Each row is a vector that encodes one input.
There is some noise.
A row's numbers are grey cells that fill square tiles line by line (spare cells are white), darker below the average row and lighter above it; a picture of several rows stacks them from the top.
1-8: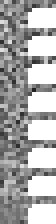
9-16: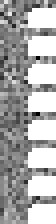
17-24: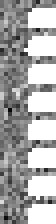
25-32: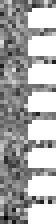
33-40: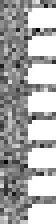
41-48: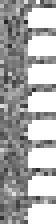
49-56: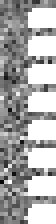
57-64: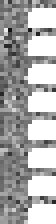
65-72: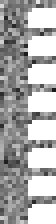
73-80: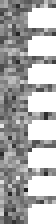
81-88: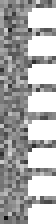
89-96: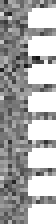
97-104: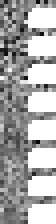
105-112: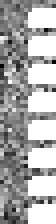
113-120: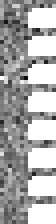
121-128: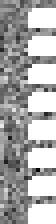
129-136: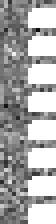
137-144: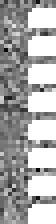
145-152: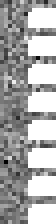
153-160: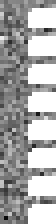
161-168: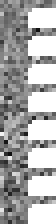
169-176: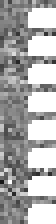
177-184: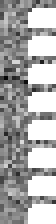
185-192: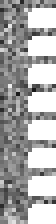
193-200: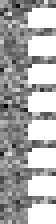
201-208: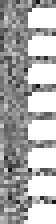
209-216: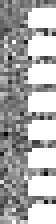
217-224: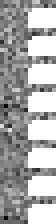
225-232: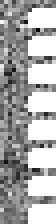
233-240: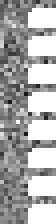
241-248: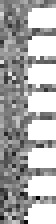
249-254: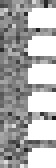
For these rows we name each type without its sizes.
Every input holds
a point on a line.
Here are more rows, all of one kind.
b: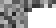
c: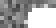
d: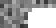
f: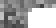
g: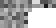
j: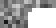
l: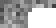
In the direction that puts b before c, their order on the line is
b, l, c, d, g, f, j.
